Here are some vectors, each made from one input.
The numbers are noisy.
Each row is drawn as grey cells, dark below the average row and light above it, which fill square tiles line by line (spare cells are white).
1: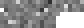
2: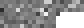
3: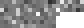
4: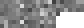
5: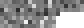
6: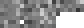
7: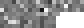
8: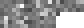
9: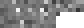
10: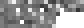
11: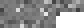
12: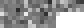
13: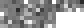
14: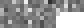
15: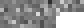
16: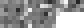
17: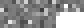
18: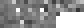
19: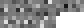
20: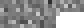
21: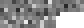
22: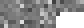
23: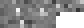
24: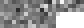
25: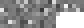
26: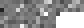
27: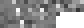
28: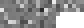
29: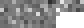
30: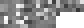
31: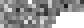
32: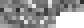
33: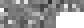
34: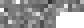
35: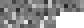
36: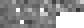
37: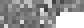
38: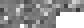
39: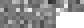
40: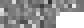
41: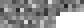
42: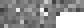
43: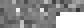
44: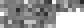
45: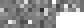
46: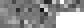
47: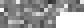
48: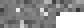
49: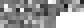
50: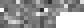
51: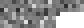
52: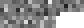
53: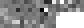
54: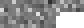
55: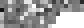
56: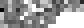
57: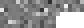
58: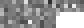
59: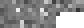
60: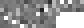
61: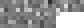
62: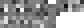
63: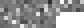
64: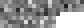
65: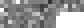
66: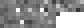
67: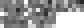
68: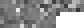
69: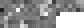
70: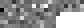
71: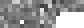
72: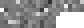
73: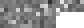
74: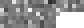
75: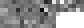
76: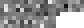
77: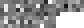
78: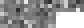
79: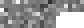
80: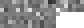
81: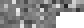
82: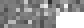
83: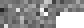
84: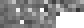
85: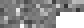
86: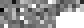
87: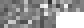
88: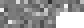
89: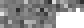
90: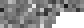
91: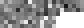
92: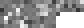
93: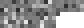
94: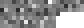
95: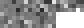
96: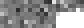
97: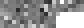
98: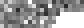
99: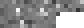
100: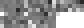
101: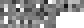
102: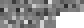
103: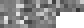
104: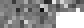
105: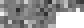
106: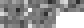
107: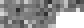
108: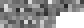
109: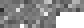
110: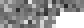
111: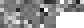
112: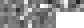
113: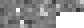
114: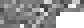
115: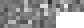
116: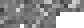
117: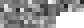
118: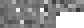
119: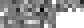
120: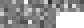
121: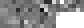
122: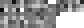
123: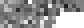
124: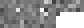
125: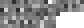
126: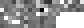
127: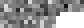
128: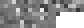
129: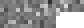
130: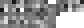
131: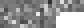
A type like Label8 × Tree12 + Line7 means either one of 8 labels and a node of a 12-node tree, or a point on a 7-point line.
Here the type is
Bool × Bool × Bool.
